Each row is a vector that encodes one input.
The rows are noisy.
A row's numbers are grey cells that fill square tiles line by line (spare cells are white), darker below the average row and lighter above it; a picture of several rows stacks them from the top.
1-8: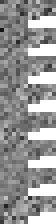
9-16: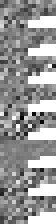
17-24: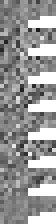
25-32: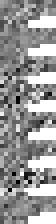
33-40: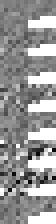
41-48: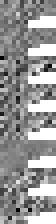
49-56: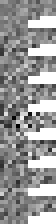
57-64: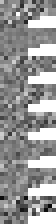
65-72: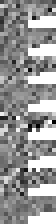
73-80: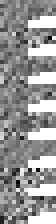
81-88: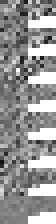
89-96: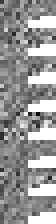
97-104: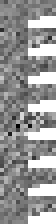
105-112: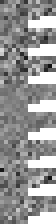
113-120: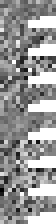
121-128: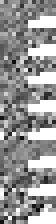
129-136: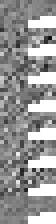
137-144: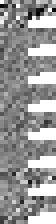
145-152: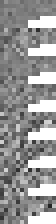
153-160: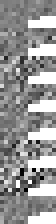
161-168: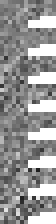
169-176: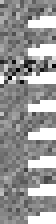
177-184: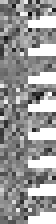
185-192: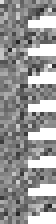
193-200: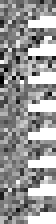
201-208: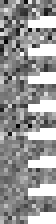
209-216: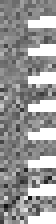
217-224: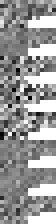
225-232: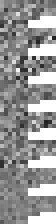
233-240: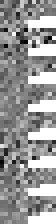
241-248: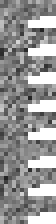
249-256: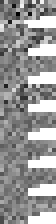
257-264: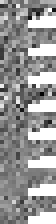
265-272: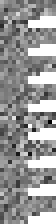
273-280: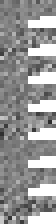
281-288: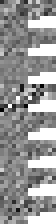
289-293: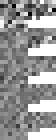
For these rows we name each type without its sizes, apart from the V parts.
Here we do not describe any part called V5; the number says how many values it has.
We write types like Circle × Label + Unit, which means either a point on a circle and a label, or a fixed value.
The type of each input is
((Bool × Bool × Bool × Bool + Unit) × Label + Line) × Line × V5.
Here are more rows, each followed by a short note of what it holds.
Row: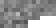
a label, a point on a line, four true/false values and a value of V5
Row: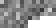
a label, a point on a line and a value of V5
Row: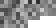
a label, a point on a line and a value of V5
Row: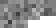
a point on each of two lines and a value of V5
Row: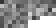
a point on each of two lines and a value of V5
